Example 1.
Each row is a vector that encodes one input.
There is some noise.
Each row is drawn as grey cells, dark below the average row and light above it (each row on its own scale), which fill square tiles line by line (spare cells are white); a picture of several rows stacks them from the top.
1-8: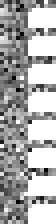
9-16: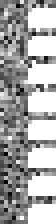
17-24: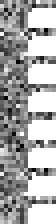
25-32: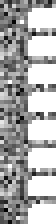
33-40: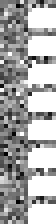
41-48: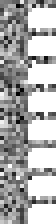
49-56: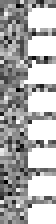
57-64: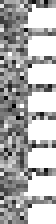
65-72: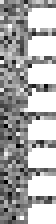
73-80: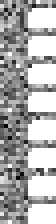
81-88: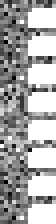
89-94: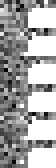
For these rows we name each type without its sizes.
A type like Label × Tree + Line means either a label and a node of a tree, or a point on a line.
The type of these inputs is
Circle.
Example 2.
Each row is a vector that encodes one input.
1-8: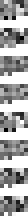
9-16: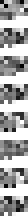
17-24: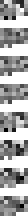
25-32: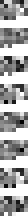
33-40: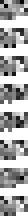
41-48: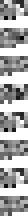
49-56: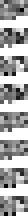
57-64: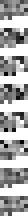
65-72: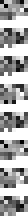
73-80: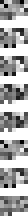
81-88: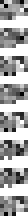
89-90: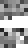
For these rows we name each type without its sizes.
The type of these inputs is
Line.
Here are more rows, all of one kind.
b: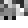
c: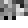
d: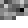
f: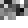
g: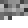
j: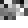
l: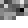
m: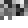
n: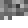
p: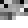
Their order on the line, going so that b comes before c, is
d, l, f, m, n, g, p, j, b, c.
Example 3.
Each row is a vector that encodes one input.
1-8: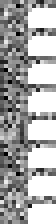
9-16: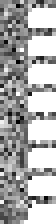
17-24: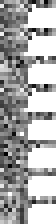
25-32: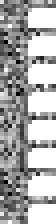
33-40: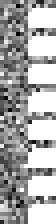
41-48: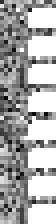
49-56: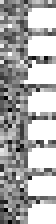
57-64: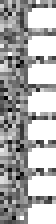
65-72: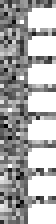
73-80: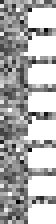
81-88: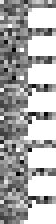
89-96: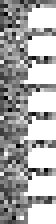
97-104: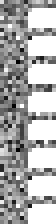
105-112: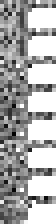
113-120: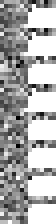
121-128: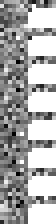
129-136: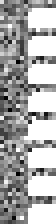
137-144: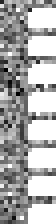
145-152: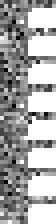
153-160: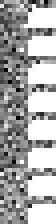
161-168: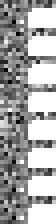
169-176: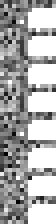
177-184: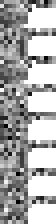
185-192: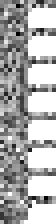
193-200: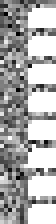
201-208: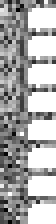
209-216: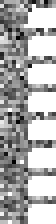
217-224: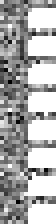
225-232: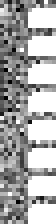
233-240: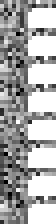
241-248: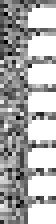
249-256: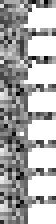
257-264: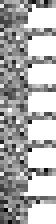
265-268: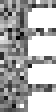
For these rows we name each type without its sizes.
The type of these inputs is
Circle.
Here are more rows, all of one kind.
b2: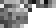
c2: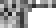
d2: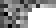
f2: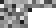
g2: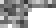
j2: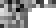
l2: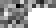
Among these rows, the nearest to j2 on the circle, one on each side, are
d2 and l2.
